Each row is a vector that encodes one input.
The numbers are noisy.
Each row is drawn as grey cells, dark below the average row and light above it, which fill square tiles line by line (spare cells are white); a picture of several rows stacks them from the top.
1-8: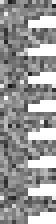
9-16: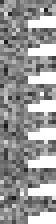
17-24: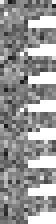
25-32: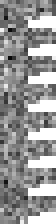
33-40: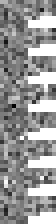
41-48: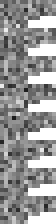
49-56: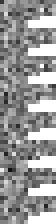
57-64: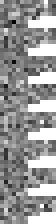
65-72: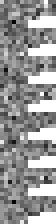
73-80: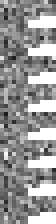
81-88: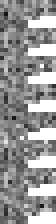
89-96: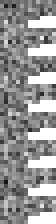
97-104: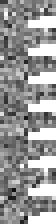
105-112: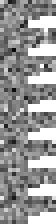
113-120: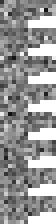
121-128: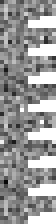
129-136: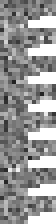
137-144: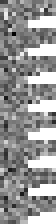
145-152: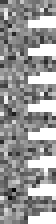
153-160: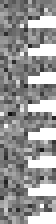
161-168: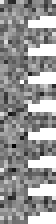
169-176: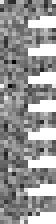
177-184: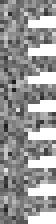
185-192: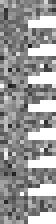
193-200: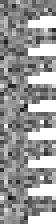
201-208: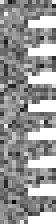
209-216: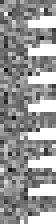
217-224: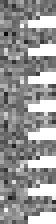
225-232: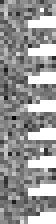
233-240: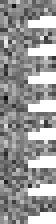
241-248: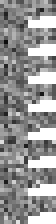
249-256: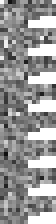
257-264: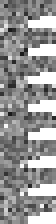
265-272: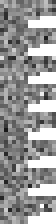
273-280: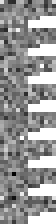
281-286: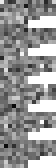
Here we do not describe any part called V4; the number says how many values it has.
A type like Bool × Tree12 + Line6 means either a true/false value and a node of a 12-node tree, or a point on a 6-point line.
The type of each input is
Bool × List2(Line7) + Line6 × List2(V4).
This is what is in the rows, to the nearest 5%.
About 50% of them hold a point on a 6-point line, together with a list of up to two values of V4. The rest hold a true/false value, together with a list of up to two points on a 7-point line.
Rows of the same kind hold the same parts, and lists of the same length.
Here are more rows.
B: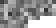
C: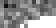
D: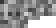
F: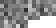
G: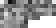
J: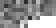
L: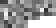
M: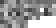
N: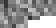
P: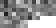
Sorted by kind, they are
B, M
C, J
D
F, N, P
G
L

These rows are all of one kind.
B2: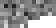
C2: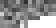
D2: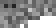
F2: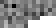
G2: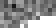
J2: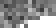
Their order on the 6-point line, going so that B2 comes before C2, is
F2, B2, D2, J2, G2, C2.
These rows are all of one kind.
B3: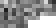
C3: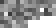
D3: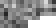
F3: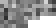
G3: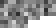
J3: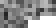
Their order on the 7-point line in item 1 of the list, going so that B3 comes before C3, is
B3, C3, F3, D3, J3, G3.
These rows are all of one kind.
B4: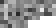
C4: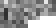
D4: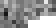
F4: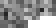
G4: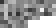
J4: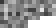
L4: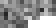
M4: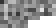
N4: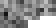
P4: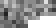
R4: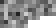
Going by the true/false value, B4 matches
G4, J4, M4 and R4.
